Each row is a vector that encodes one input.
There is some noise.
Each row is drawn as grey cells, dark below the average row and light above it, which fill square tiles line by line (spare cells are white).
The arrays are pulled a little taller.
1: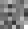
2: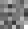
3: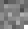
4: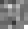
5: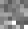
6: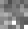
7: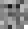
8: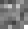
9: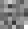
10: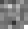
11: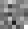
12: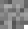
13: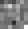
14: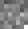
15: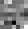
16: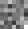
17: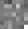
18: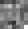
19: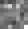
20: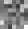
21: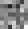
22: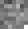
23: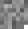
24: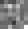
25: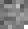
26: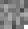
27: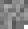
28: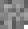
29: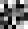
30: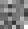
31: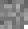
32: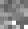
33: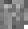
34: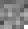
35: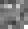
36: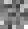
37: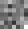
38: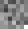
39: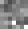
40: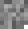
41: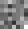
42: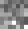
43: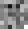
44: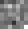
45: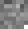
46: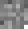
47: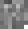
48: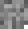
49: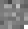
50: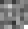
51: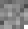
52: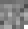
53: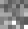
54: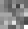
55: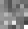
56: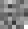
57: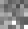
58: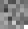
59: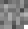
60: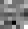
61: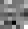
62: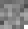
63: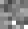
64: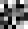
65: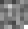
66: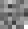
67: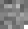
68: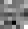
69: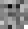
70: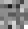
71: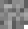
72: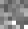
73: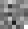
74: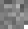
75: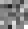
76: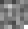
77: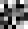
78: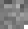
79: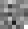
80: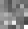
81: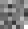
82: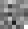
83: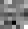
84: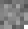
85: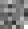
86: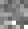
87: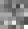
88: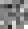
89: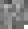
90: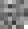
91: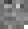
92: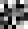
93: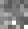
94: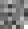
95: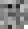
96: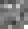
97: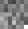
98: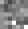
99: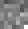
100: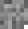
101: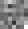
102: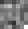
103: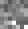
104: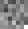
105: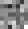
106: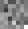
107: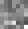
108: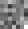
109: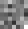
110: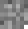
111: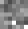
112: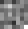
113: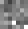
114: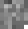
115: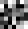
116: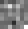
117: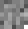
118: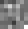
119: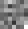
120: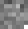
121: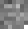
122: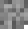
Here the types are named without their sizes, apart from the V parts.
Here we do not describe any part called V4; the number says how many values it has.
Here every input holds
a list of items, each a true/false value and a value of V4.
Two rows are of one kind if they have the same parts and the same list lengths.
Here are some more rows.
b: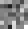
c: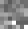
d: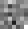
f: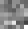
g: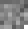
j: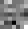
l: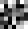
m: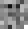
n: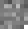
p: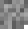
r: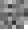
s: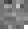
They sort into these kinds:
b, d, j, m, r
c, f, g, n, p, s
l

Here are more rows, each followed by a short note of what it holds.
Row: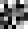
the empty list
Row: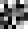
the empty list
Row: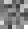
a list of one item
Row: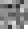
a list of one item
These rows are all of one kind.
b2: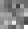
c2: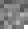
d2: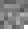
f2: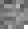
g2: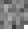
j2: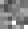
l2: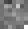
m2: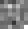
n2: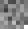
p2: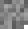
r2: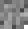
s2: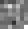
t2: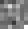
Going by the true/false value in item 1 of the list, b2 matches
j2 and n2.
